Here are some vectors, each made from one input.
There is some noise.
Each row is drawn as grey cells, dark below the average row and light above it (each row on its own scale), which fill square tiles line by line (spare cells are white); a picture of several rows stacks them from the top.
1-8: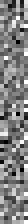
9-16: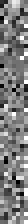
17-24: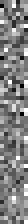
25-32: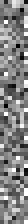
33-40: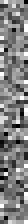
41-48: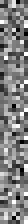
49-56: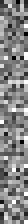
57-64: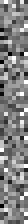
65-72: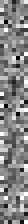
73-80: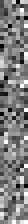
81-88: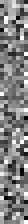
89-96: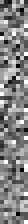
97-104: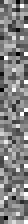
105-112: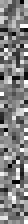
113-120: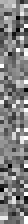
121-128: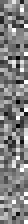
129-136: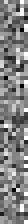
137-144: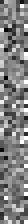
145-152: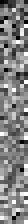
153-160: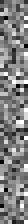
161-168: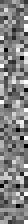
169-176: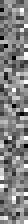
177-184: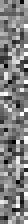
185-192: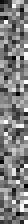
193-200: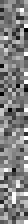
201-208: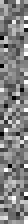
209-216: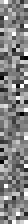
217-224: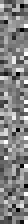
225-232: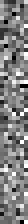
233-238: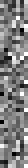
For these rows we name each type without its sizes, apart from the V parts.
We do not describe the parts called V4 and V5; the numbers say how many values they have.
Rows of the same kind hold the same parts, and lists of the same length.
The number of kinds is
3.
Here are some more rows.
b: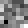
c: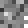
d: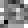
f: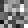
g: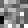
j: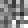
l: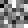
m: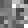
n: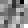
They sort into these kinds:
b, d, j, n
c, f, g
l, m

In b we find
a point on a line, a value of V4 and a value of V5.
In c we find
a label, a point on a line, three true/false values and a value of V5.
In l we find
a label, a point on a line and a value of V5.
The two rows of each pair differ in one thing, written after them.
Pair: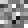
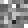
the place on the line
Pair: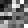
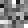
the place on the line
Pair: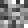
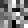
the label
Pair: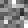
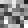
the place on the line
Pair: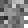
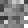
the label
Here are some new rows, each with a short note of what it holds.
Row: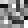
a label, a point on a line and a value of V5
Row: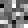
a label, a point on a line and a value of V5
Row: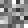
a label, a point on a line and a value of V5
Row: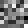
a label, a point on a line, three true/false values and a value of V5
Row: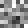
a label, a point on a line and a value of V5
